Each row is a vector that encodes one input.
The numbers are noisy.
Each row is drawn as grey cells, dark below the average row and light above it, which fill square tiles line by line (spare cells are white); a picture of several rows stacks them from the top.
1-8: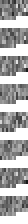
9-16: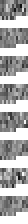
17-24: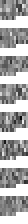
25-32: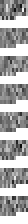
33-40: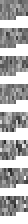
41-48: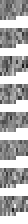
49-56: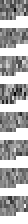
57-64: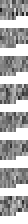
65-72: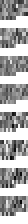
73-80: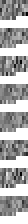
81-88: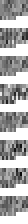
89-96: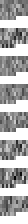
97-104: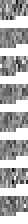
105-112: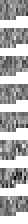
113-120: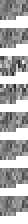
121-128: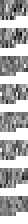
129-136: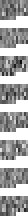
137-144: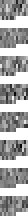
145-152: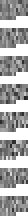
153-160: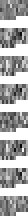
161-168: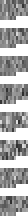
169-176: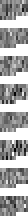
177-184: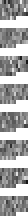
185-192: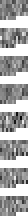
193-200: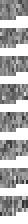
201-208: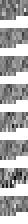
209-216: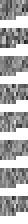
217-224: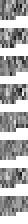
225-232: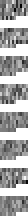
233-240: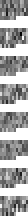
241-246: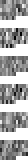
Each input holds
either a point on a 6-point line, or a point on a 14-point line and a true/false value.
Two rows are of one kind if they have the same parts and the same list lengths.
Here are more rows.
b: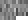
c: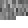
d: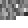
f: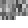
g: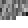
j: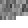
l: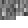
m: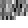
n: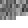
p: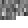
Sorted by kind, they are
b, c, d, g, j, l, n, p
f, m

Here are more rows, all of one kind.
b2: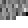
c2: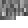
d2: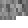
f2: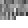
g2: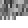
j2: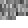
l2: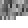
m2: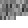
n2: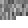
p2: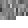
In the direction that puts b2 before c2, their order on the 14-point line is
j2, p2, b2, f2, d2, n2, c2, m2, l2, g2.
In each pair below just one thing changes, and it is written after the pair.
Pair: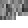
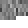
the place on the 14-point line
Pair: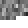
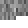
the true/false value
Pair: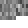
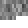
the place on the 14-point line
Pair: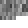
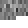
the place on the 14-point line
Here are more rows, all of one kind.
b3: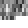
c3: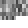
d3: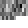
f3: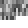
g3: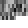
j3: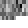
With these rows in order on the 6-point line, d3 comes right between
g3 and j3.
